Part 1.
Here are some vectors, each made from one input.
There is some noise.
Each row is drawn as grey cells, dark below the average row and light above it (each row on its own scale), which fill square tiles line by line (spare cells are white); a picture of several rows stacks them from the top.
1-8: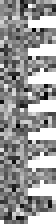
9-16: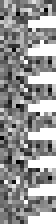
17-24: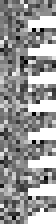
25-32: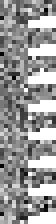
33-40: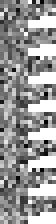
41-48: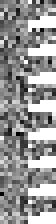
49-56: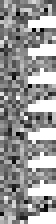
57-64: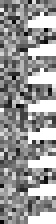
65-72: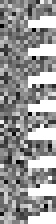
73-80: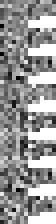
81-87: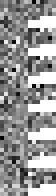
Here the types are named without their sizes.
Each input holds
a label.
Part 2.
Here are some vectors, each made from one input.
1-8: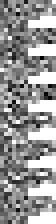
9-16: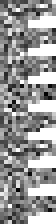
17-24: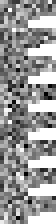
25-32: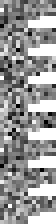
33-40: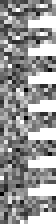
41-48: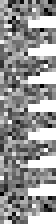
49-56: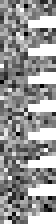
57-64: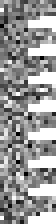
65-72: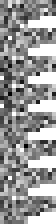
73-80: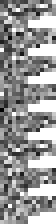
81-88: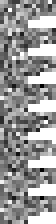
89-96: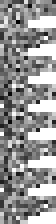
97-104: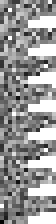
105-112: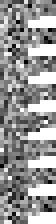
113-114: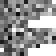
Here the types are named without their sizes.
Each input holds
a point on a circle.
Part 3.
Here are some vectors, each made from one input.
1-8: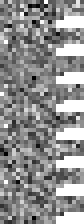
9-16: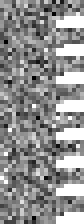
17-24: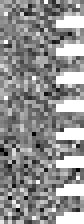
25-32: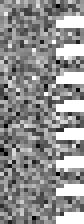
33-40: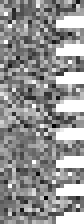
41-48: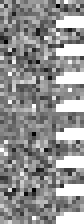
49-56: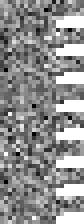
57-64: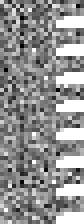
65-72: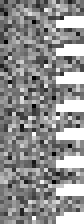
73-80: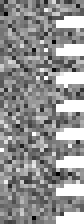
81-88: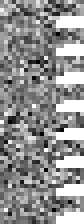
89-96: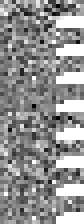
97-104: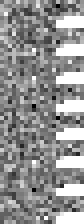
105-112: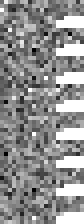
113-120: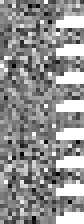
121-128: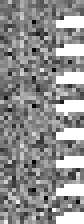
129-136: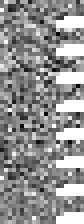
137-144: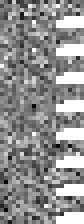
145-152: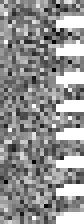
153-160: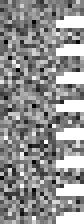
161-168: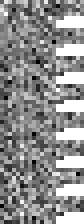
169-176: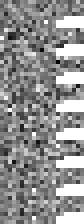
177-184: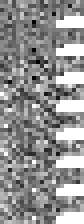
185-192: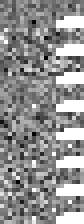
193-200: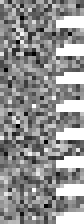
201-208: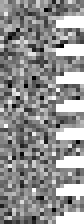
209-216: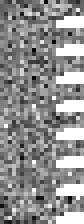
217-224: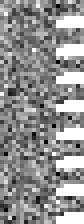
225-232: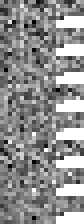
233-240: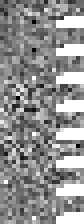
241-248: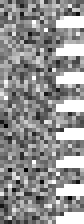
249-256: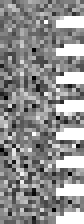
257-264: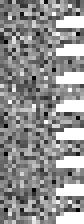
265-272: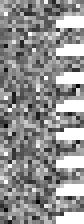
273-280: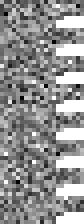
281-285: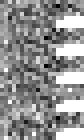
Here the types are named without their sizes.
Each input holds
a label.
